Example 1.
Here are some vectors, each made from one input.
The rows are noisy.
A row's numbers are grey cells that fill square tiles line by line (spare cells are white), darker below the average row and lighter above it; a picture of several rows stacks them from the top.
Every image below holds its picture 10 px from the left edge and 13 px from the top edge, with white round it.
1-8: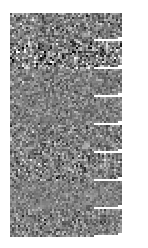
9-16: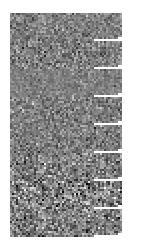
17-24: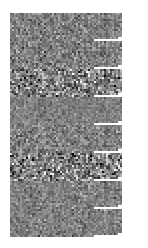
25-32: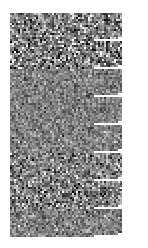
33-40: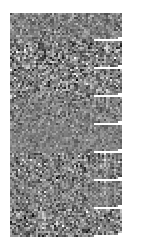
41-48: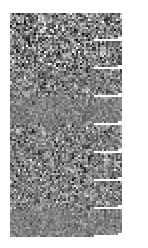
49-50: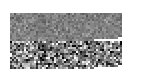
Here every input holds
a point on a 5-point line.
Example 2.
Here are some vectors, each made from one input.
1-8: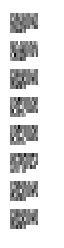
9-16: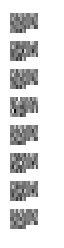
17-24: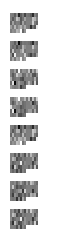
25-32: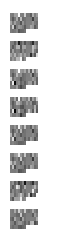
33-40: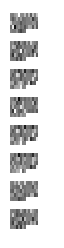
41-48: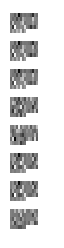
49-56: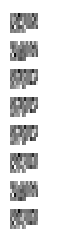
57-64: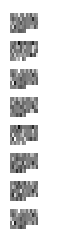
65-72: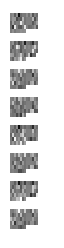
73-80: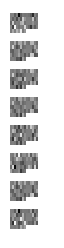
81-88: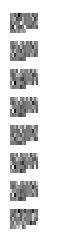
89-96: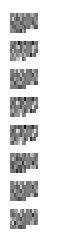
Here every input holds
a point on an 11-point line.
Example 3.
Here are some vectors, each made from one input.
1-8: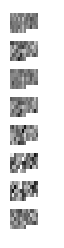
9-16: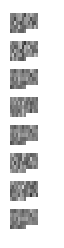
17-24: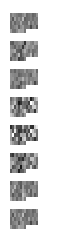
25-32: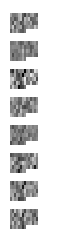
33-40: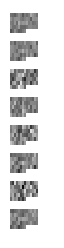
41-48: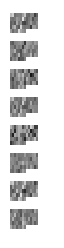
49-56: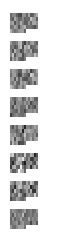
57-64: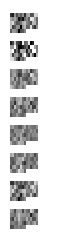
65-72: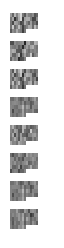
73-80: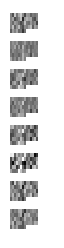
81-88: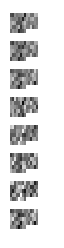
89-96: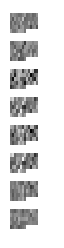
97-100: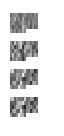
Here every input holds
a point on a 12-point line.
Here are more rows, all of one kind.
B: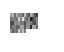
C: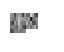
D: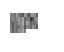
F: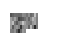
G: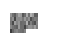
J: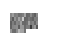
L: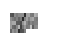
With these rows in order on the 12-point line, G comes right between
C and L.
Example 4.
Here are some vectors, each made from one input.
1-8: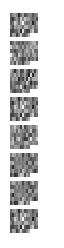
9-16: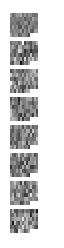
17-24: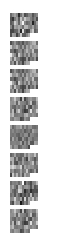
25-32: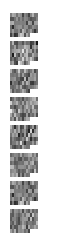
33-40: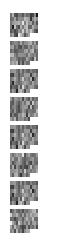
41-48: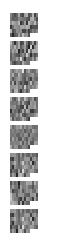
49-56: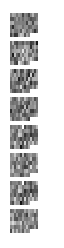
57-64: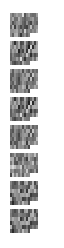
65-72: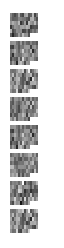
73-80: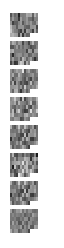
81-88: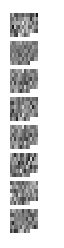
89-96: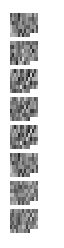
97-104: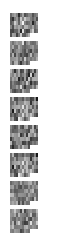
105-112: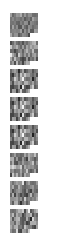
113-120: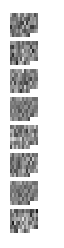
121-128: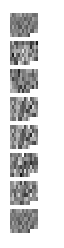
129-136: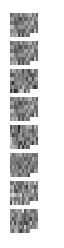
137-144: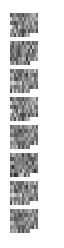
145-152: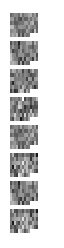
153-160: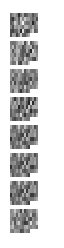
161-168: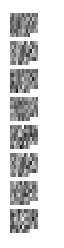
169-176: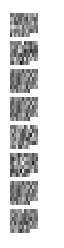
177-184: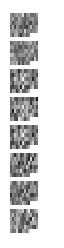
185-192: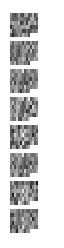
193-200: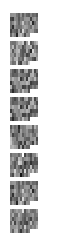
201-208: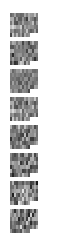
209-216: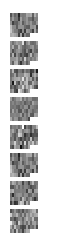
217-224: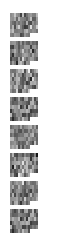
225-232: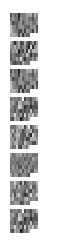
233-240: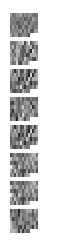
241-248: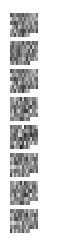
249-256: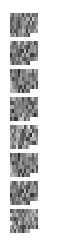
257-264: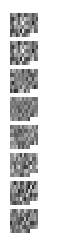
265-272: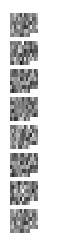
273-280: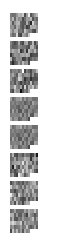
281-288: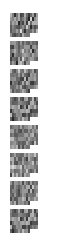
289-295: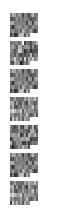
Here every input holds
a node of a 17-node tree.
